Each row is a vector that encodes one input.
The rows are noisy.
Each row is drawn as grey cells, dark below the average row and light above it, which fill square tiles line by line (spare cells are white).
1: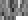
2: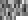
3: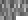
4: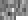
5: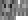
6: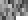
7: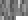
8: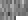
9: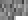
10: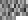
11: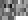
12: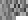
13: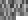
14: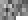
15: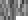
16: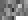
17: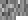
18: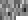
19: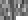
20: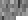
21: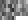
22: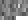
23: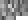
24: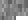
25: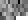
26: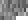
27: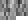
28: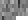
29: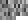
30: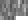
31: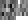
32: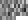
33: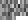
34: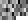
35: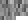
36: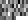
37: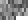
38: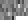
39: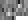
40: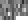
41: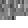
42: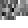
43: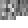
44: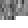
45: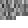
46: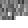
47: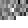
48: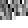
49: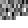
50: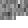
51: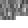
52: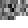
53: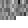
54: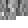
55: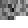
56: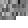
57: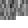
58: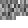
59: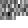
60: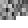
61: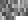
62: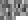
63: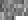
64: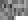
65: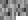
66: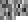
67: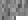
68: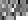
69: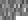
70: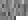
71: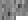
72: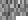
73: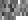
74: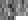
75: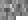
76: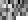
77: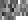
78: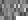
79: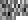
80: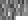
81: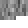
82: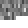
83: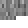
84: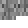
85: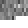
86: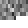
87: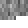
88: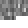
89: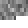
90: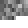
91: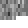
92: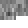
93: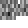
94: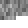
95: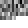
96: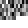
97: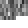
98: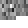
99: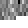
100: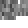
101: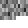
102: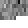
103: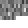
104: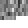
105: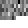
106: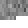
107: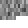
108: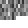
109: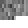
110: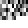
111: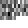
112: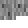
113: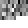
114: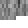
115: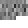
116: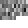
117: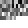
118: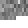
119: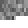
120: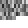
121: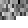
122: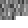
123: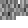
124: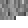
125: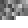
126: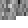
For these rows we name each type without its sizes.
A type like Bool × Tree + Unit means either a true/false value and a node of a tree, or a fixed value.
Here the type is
List(Bool × Line).
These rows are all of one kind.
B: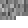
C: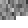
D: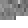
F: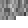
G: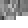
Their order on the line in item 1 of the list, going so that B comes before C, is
B, F, D, C, G.
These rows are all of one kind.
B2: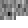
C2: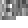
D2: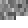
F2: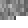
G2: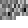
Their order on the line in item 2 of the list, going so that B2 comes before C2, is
B2, D2, G2, F2, C2.
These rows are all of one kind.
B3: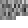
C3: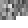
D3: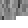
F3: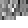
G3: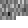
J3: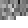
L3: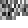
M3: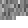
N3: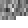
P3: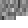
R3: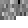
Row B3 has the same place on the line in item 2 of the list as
F3, G3, L3 and P3.
